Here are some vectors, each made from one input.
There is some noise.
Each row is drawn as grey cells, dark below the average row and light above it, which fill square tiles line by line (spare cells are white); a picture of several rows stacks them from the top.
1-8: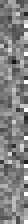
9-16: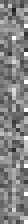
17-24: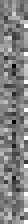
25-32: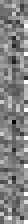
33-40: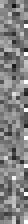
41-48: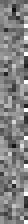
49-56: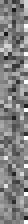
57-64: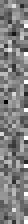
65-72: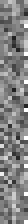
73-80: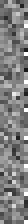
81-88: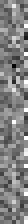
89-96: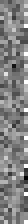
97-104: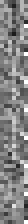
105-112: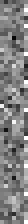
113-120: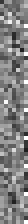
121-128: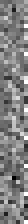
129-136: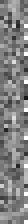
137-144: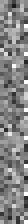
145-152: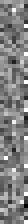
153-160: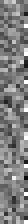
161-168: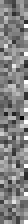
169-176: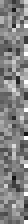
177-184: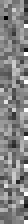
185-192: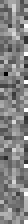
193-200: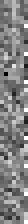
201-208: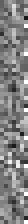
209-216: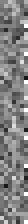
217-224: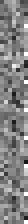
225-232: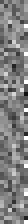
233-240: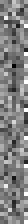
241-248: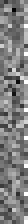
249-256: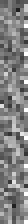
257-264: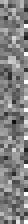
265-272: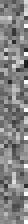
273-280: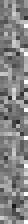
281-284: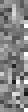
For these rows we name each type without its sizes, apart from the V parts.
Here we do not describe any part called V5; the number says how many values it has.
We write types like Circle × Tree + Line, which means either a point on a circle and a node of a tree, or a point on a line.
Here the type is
Bool × Circle × List(V5).
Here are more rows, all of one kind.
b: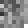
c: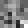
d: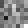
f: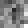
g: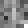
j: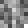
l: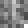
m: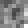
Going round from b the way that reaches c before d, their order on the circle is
b, g, f, c, m, j, l, d.
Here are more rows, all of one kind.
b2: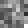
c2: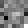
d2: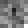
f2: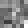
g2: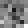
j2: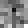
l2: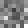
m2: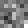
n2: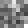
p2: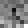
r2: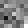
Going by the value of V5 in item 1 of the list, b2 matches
c2 and d2.
